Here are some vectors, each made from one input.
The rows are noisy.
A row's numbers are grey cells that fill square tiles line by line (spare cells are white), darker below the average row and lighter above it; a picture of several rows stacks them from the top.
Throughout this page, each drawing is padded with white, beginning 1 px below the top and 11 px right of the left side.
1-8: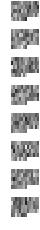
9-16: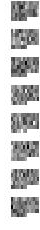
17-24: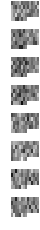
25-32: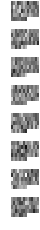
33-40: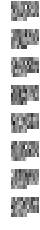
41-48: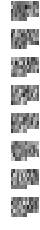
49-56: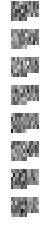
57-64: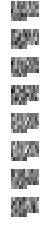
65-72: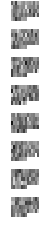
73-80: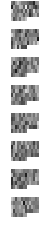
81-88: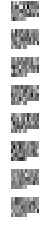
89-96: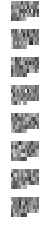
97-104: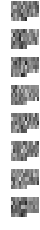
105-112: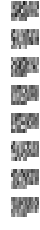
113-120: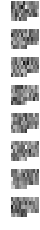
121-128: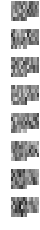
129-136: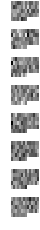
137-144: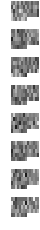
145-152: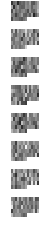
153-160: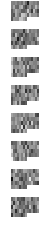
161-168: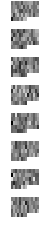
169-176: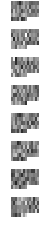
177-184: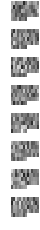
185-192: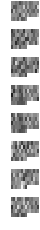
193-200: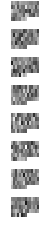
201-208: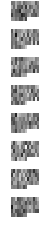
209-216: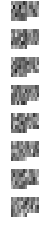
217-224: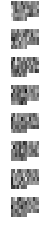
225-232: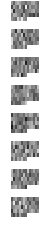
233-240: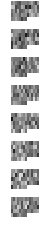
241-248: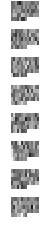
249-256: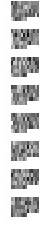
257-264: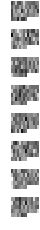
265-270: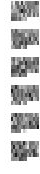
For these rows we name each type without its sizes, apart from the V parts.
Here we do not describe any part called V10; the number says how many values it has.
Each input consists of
a point on a line, together with either three true/false values, or a value of V10.
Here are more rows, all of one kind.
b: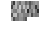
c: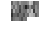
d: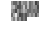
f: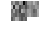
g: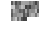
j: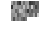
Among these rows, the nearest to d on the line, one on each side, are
b and f.
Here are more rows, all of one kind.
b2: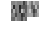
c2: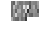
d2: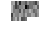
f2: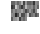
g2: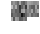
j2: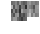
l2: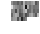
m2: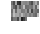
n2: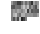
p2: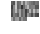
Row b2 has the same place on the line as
j2, l2 and n2.
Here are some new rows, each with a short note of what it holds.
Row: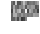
a point on a line and three true/false values
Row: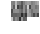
a point on a line and three true/false values
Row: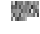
a point on a line and a value of V10
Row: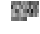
a point on a line and three true/false values
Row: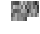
a point on a line and three true/false values
